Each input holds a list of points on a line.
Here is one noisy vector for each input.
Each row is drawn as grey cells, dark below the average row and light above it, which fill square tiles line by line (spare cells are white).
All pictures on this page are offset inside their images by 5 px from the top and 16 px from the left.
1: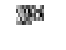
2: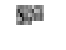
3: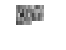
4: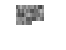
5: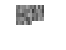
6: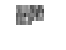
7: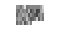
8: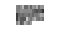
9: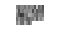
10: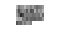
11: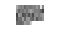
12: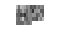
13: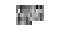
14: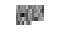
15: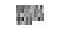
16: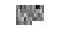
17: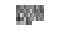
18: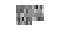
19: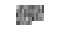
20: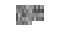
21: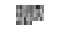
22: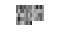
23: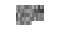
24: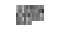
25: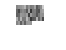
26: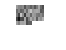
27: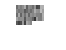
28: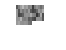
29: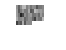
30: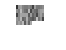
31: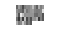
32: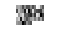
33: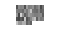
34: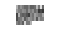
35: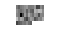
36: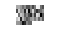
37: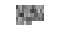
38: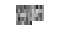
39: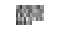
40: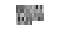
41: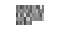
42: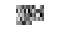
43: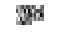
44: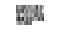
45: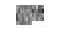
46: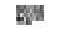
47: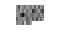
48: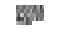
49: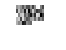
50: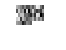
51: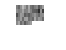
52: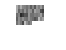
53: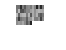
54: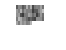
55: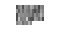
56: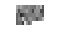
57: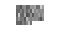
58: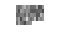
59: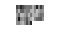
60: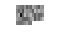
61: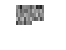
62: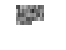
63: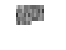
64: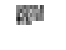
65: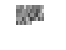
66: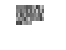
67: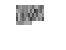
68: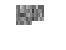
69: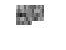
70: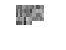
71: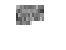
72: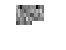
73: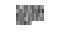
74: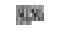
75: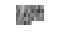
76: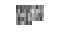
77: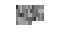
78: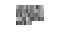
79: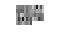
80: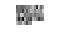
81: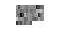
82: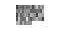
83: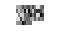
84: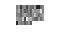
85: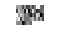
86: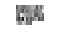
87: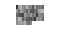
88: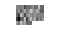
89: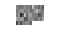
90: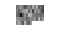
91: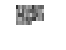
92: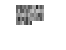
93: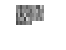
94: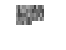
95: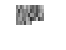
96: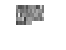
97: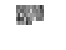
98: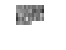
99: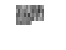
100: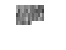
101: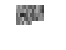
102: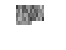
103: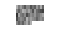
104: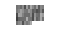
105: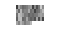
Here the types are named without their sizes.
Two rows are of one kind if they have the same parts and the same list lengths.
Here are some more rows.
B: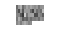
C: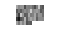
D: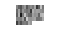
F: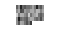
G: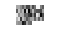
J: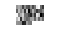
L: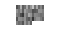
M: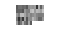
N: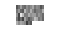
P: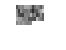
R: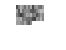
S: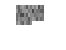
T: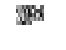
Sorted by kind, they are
B, L, P, R, S
C, F, M, N
D
G, J, T

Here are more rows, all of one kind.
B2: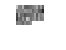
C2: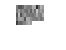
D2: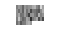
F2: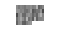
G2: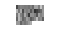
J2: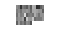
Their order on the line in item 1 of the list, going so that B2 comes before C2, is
B2, F2, G2, D2, C2, J2.
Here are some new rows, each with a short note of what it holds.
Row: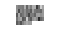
a list of three items
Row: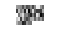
the empty list
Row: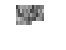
a list of two items
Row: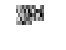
the empty list
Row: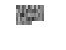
a list of two items
